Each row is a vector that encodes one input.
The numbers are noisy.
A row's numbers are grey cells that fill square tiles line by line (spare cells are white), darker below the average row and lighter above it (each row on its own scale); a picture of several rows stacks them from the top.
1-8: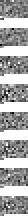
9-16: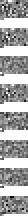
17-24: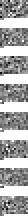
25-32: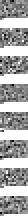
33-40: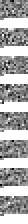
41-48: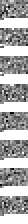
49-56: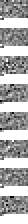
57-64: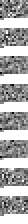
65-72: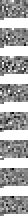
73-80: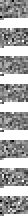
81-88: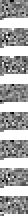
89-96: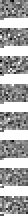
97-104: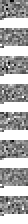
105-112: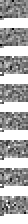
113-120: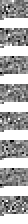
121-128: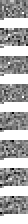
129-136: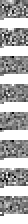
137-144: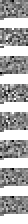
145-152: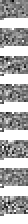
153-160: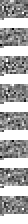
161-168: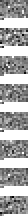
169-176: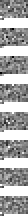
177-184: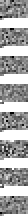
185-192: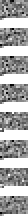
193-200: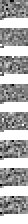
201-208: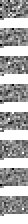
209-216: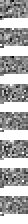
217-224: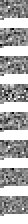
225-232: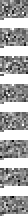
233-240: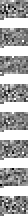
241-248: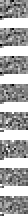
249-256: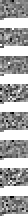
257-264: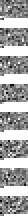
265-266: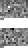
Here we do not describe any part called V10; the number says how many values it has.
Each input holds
a true/false value, together with either a point on a 9-point line, or a list of up to two values of V10.
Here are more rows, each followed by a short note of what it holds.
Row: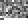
a true/false value, together with a list of one item
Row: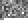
a true/false value, together with a list of two items
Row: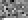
a point on a 9-point line and a true/false value
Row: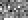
a true/false value, together with the empty list
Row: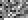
a true/false value, together with the empty list
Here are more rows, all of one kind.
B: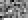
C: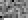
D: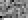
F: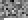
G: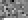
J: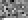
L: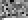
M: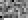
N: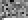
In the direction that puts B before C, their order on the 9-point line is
B, N, L, D, J, G, C, M, F.
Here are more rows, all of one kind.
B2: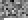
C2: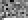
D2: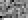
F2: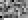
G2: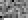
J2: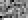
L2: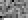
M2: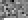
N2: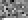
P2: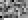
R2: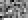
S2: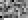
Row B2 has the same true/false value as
C2, M2 and N2.
